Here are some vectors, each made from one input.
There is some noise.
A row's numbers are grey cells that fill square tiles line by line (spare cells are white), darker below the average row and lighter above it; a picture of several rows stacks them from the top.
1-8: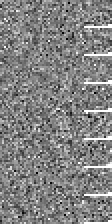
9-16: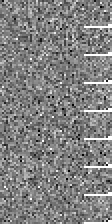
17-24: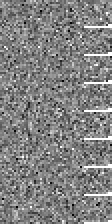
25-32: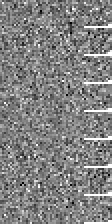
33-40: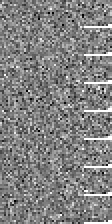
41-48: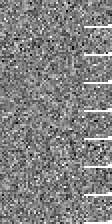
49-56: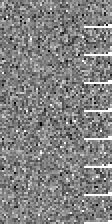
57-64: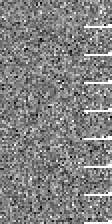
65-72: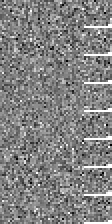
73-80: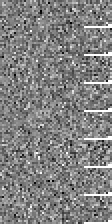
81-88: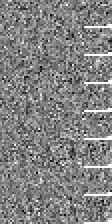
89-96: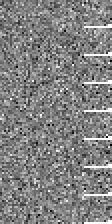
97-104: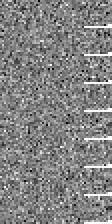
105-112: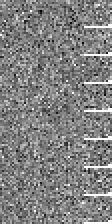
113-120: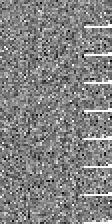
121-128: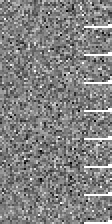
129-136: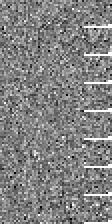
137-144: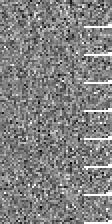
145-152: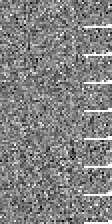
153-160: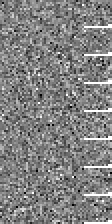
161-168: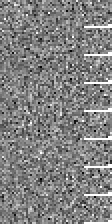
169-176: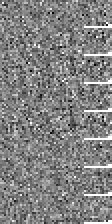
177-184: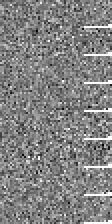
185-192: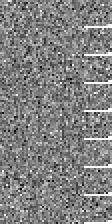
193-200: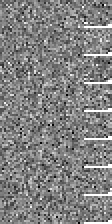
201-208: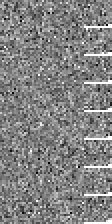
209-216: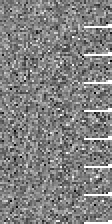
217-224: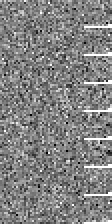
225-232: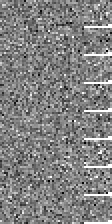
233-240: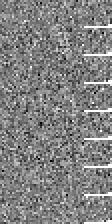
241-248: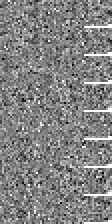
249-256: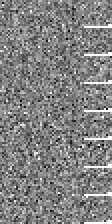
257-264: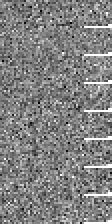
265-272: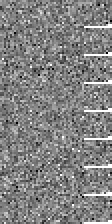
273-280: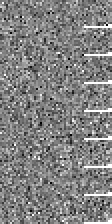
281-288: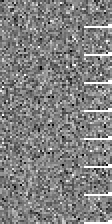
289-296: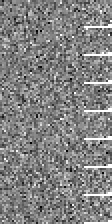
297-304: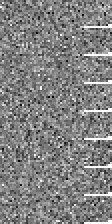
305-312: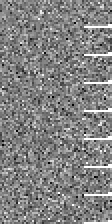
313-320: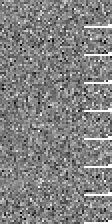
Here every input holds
a point on an 8-point circle, a node of each of three 11-node trees and a true/false value.
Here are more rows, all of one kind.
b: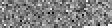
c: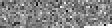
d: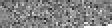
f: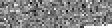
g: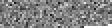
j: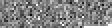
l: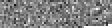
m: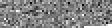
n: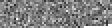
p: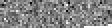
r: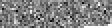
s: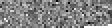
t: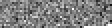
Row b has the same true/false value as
j and r.
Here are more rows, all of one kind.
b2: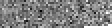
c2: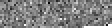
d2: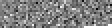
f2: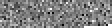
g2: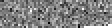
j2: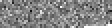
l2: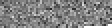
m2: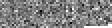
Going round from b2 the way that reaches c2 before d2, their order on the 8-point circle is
b2, g2, c2, d2, l2, f2, j2, m2.
